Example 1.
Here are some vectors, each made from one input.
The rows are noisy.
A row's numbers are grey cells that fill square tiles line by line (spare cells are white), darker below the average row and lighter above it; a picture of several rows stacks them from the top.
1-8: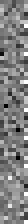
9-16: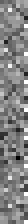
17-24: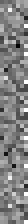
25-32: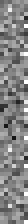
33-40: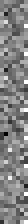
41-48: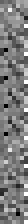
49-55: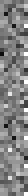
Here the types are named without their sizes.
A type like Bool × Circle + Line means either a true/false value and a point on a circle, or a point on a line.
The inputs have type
Bool × Bool × Bool + Tree.
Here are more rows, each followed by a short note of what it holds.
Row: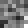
a node of a tree
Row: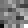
a node of a tree
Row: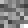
a node of a tree
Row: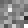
three true/false values
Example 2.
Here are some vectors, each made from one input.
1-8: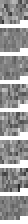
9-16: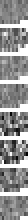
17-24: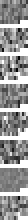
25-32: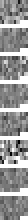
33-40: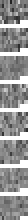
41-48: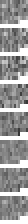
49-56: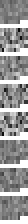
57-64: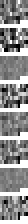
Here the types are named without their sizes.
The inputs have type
Bool × Tree.
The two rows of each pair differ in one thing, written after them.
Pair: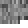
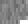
the node of the tree
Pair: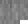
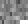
the node of the tree
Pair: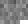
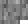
the node of the tree
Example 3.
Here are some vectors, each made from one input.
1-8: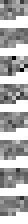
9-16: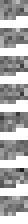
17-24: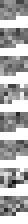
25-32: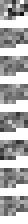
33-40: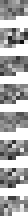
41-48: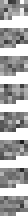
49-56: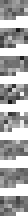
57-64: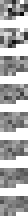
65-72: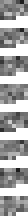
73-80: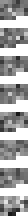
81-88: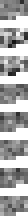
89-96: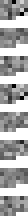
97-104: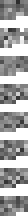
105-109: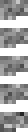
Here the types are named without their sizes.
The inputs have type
Bool × Bool × Bool × Bool + Circle + Unit.
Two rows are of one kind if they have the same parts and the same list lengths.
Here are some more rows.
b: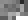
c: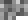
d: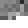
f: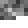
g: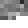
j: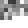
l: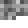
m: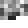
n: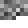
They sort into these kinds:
b, c, d, f, g, l, n
j
m

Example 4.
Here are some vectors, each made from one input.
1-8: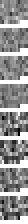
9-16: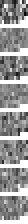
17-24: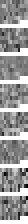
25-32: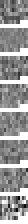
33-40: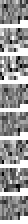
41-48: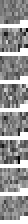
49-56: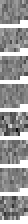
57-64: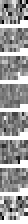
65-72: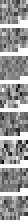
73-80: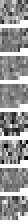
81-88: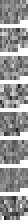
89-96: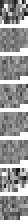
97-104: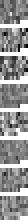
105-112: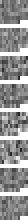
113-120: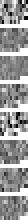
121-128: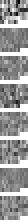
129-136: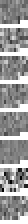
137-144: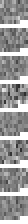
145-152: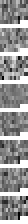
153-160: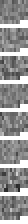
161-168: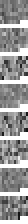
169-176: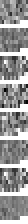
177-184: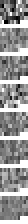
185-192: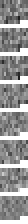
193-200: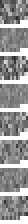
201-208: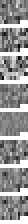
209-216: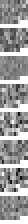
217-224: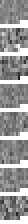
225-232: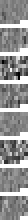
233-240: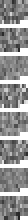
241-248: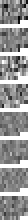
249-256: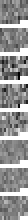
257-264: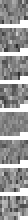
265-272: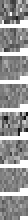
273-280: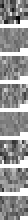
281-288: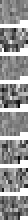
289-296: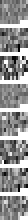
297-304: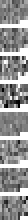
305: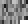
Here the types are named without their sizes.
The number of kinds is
2.
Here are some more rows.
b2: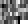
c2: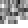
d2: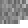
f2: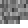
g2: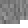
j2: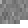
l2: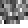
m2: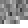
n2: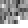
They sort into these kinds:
b2, c2, d2, g2, l2
f2, j2, m2, n2

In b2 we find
a node of a tree and three true/false values.
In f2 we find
a node of a tree.
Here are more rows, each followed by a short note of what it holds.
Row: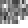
a node of a tree
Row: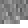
a node of a tree
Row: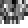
a node of a tree
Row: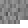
a node of a tree and three true/false values
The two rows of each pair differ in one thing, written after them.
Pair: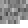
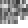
the node of the tree
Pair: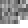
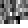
the node of the tree
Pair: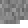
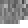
one of the three true/false values
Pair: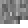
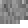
the node of the tree
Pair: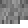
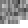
the node of the tree
